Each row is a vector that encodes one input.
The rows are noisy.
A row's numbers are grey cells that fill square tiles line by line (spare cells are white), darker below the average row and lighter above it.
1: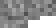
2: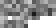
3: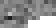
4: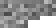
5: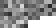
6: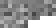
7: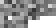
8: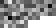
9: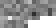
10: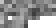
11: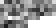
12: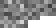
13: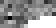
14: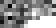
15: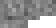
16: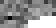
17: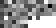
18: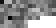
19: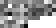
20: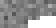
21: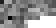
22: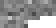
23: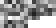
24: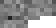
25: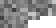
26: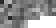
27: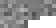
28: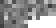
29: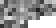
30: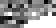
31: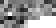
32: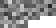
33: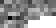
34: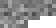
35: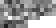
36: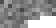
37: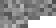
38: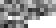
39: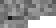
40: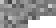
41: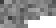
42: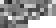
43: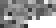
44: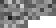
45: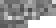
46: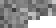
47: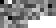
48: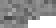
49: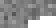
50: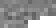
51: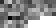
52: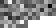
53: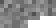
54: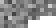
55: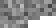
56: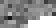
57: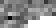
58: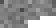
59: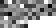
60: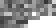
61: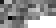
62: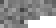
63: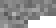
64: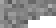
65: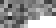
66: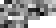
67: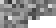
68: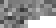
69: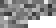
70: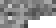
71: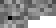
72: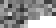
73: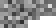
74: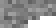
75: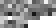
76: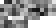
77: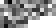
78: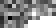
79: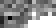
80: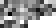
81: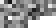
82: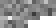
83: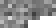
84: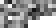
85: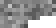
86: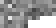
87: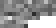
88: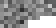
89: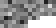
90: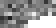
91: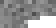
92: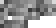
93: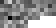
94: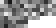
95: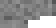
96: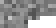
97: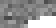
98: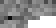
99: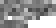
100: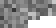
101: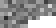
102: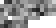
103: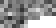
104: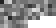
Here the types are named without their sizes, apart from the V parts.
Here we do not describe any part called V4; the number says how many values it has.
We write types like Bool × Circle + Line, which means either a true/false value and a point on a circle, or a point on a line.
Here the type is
Bool × (Line + V4).
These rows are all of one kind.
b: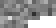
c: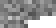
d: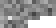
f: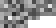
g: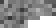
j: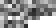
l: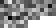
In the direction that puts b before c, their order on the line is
d, l, b, f, g, c, j.
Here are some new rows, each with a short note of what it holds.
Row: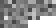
a true/false value and a value of V4
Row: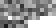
a true/false value and a value of V4
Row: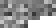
a point on a line and a true/false value
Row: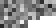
a true/false value and a value of V4
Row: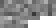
a point on a line and a true/false value
